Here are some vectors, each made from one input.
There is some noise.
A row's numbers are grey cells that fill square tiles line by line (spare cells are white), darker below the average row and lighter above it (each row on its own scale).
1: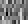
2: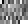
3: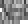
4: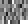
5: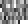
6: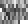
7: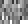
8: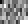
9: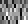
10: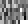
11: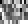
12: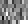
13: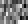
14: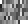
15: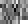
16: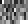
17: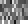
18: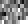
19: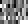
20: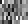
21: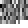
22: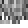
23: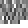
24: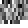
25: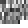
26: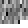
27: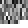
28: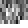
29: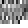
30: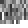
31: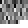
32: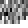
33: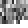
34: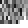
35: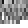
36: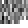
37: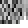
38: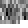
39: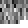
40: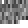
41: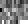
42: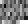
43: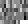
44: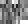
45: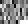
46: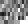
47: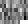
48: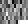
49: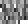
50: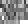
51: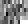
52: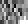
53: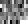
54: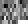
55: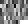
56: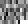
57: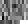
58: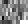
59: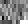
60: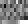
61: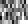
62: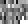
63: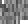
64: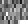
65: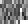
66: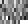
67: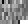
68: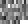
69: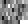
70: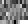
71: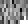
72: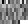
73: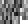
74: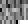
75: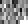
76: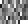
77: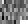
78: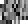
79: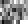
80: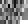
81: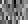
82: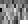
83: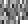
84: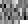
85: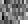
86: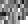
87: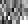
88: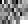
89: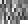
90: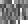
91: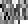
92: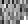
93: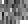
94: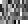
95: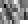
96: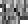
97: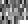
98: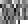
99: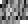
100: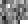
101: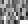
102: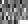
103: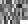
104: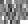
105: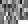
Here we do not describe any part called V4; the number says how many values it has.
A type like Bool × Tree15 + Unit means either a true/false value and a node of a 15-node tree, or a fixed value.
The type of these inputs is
List3(Bool × V4).
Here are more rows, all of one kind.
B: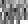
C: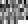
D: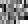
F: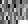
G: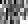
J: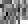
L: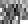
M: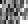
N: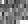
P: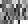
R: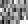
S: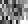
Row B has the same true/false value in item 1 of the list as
D and R.
